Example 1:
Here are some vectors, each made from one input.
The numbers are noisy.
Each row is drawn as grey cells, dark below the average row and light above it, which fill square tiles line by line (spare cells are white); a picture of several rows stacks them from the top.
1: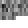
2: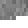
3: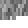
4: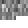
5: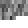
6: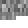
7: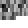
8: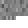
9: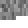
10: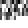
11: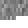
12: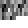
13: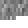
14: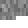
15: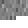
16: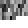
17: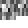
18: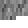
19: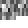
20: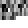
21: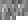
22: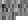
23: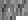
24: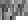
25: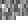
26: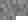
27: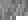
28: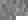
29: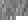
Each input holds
three true/false values.
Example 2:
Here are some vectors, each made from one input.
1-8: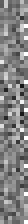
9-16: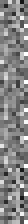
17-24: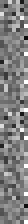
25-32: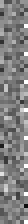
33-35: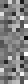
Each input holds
either a fixed value, or three true/false values.
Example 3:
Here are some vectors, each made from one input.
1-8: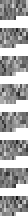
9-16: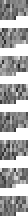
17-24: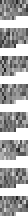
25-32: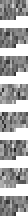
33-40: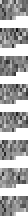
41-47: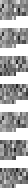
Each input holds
one of 5 labels.
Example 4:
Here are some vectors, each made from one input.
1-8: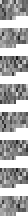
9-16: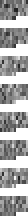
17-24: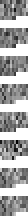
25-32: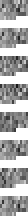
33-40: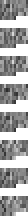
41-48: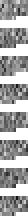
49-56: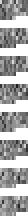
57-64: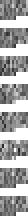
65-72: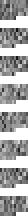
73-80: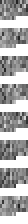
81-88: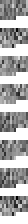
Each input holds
one of 5 labels.
